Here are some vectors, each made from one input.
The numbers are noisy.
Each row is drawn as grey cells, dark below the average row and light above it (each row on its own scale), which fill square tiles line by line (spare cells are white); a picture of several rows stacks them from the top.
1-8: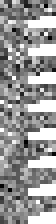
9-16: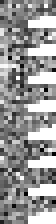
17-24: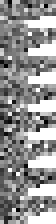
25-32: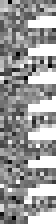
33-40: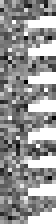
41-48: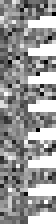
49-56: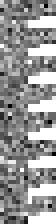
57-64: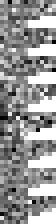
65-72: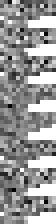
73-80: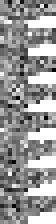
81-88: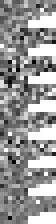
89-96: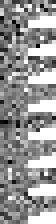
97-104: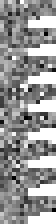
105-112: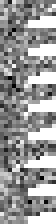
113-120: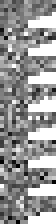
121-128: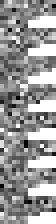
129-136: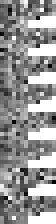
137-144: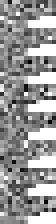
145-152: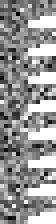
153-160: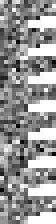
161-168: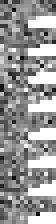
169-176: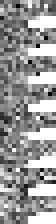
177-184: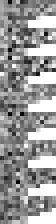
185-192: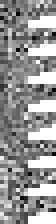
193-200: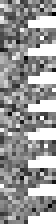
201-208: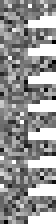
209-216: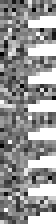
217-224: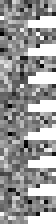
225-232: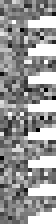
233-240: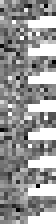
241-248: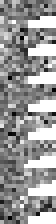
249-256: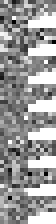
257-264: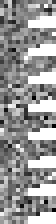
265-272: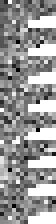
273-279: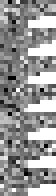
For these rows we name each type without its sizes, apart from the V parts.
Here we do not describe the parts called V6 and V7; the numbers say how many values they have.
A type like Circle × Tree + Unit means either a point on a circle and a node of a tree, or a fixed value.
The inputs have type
Bool × Bool × Bool × Line × (Unit + V6 × V7).
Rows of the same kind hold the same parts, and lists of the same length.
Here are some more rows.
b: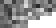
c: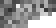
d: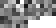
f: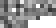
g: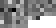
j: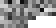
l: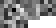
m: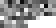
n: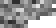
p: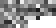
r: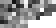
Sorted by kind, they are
b, c, d, f, g, l, n, p, r
j, m

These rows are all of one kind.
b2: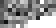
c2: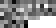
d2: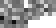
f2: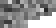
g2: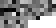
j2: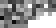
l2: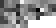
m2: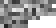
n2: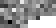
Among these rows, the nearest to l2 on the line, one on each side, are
d2 and f2.
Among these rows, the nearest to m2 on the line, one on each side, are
g2 and n2.
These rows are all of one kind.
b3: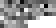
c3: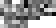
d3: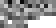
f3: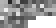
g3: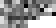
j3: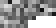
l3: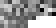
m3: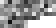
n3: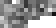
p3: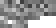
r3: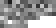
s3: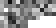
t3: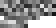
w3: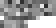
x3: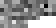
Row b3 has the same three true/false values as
d3, p3, r3 and w3.
